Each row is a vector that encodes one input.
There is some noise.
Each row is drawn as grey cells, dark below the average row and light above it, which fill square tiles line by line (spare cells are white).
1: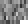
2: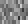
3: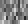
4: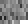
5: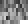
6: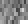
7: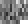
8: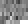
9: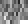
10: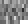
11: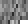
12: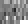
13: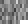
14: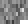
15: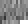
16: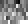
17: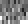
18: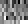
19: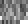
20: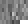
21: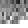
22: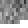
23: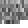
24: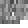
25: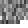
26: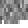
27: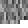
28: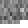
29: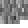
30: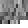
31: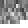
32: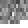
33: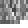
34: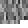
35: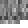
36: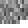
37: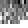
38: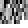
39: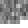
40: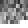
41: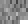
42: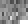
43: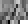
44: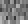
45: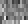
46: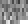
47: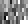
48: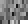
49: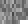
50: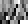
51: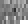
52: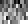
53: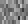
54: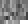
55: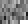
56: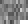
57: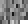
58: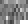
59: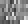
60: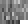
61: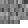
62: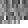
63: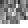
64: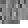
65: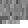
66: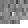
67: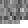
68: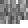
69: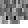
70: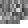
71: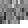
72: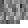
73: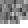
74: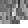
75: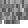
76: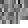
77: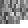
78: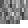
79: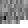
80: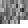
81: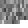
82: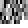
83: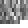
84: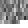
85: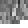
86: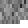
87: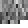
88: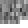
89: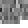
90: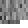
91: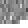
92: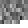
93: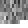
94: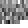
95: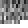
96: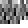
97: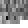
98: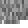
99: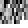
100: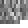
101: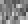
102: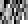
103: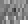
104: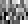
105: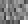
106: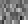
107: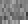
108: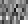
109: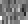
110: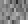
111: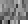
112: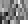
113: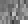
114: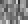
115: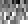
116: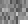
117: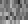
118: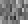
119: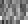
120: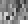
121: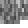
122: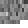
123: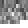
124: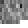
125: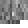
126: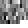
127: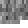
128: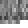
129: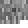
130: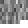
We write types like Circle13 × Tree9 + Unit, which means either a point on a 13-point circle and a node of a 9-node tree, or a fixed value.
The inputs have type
Label8 × Tree12 + Unit.
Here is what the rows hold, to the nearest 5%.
About 5% of them hold a fixed value. The rest hold one of 8 labels and a node of a 12-node tree.
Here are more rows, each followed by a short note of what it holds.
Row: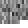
one of 8 labels and a node of a 12-node tree
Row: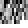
a fixed value
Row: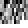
a fixed value
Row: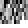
a fixed value
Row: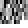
a fixed value
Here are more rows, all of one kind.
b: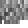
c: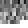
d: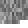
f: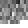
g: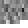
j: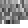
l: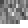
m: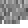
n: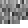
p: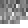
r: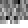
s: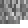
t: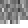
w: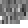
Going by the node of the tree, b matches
f, r and t.
